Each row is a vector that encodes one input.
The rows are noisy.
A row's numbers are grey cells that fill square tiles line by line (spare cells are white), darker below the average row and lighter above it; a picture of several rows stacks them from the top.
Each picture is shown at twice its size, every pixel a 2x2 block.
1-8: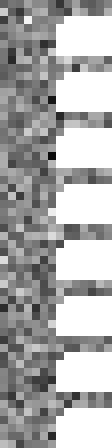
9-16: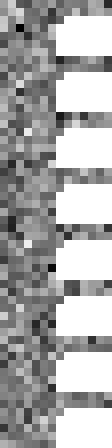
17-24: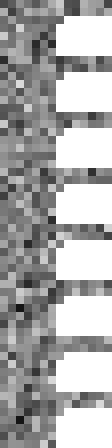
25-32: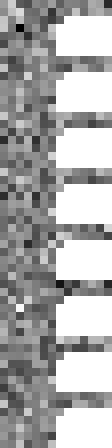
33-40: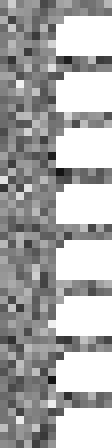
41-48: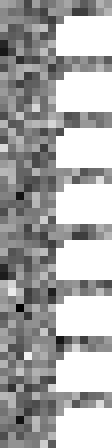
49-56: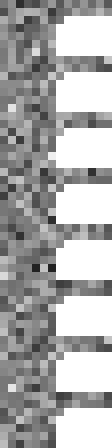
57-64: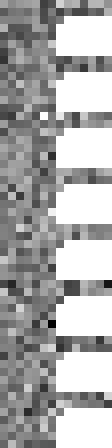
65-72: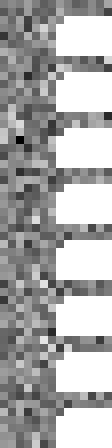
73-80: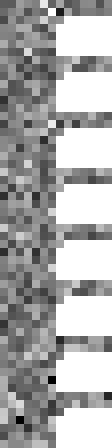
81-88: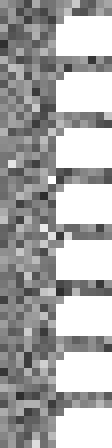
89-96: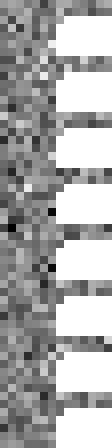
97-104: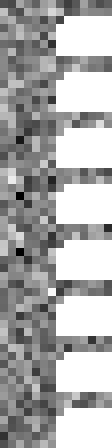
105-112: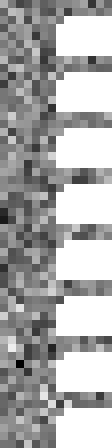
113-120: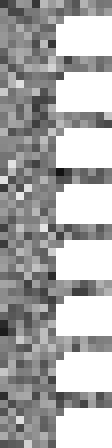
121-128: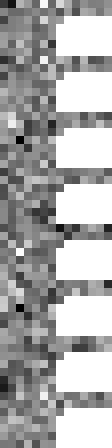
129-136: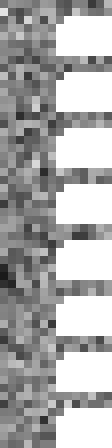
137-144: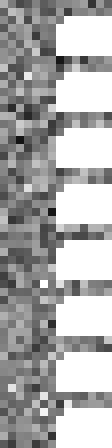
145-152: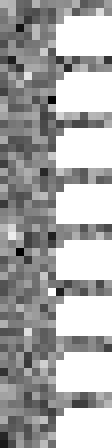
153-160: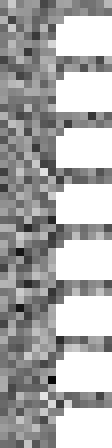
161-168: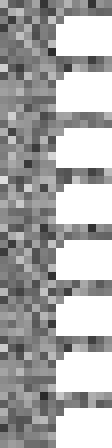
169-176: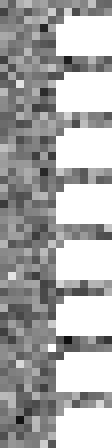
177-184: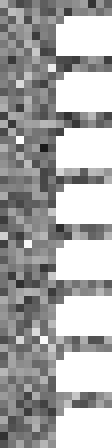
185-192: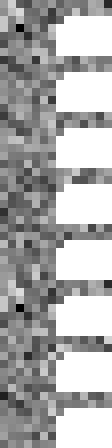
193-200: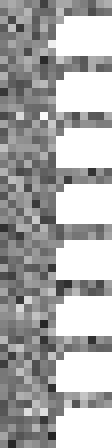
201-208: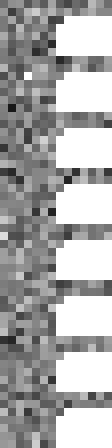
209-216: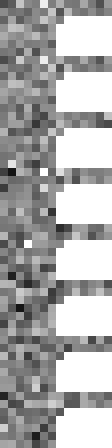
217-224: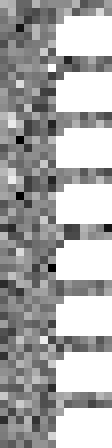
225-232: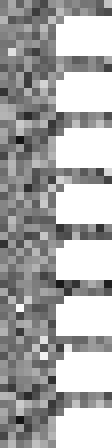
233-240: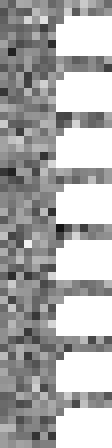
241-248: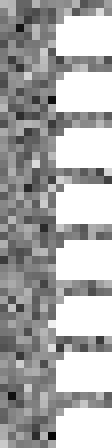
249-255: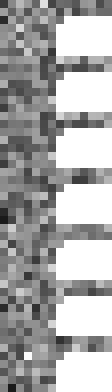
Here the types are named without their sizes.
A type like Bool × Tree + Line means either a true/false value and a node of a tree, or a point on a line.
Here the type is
Circle + Line × Line.
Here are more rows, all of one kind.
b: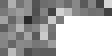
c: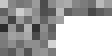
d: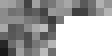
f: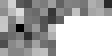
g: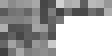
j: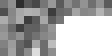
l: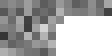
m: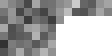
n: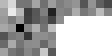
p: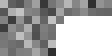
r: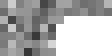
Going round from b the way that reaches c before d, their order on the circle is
b, r, c, p, j, f, n, m, d, g, l.
